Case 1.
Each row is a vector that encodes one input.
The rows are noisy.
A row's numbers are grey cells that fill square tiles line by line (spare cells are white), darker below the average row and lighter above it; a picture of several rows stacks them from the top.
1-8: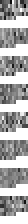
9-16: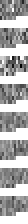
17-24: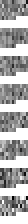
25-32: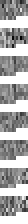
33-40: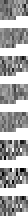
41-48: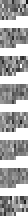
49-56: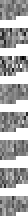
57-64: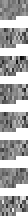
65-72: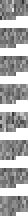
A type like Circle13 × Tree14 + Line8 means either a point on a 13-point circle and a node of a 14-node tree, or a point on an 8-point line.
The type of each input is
Label5 + Tree8.
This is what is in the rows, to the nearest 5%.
About 30% of them hold one of 5 labels. The rest hold a node of an 8-node tree.
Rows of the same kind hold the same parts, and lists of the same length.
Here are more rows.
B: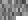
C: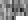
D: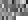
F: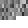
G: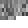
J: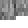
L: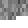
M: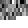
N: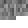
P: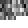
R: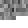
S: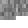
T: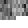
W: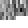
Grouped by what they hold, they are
B, C, J, L, M, N, R, S, W
D, F, G, P, T

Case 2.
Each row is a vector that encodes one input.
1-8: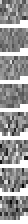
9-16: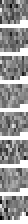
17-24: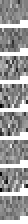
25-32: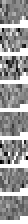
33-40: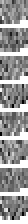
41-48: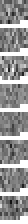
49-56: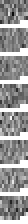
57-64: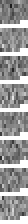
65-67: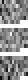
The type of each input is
Bool × Label6.
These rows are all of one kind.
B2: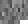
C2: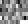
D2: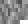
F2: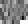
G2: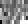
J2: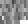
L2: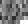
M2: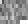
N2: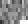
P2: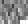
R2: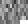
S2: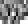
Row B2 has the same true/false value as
F2 and L2.
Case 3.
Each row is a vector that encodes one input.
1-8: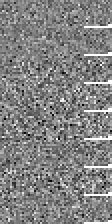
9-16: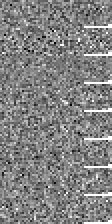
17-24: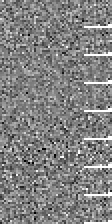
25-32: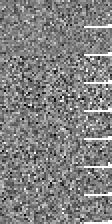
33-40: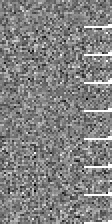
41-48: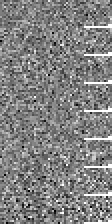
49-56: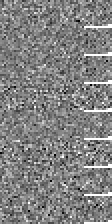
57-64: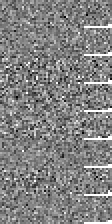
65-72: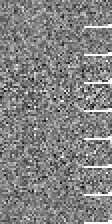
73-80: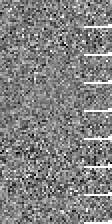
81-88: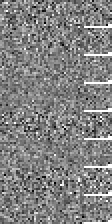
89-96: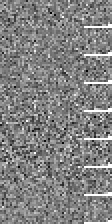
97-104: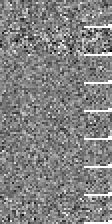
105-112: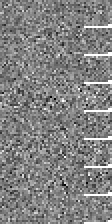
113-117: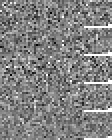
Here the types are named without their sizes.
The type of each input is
Line × (Tree + Unit).
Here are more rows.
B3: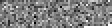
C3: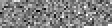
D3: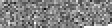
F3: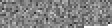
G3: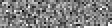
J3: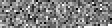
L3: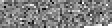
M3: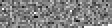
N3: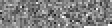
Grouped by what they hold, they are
B3, C3, G3, J3, M3, N3
D3, F3, L3

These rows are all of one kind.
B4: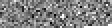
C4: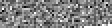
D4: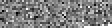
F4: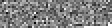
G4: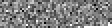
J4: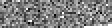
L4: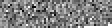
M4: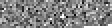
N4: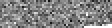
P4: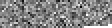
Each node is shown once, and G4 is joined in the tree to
C4, F4 and L4.
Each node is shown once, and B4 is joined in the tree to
L4 and M4.
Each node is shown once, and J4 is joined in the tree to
D4.
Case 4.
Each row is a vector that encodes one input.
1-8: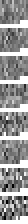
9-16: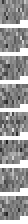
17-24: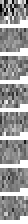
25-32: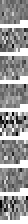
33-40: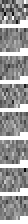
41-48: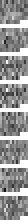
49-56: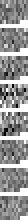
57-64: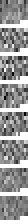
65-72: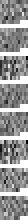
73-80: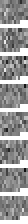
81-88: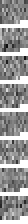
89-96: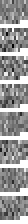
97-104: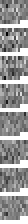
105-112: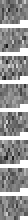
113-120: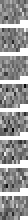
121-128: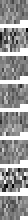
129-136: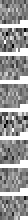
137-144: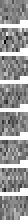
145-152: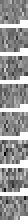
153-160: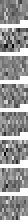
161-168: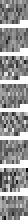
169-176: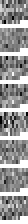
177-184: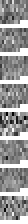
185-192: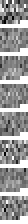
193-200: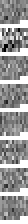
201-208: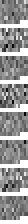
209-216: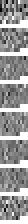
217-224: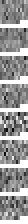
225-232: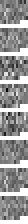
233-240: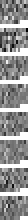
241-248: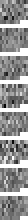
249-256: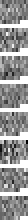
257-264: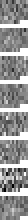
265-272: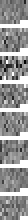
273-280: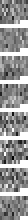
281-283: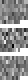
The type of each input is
List2(Line15).
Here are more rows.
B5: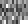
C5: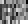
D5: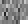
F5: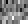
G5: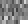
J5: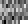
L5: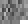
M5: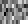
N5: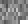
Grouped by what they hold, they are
B5, F5, G5, L5
C5
D5, J5, M5, N5

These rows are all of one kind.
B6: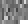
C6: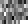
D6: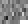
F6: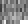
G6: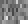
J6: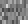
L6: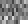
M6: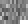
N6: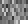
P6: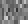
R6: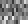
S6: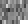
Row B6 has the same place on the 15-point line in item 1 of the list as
G6, L6, P6 and R6.
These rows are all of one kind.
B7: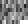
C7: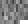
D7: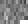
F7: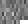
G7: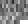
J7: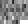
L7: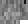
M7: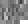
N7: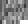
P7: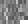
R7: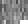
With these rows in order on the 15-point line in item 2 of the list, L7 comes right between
G7 and P7.
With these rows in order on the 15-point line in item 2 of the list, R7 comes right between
G7 and M7.
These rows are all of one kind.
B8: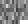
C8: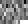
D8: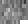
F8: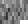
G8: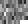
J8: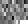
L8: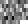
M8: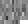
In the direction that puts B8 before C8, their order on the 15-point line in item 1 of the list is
L8, M8, B8, F8, J8, C8, D8, G8.
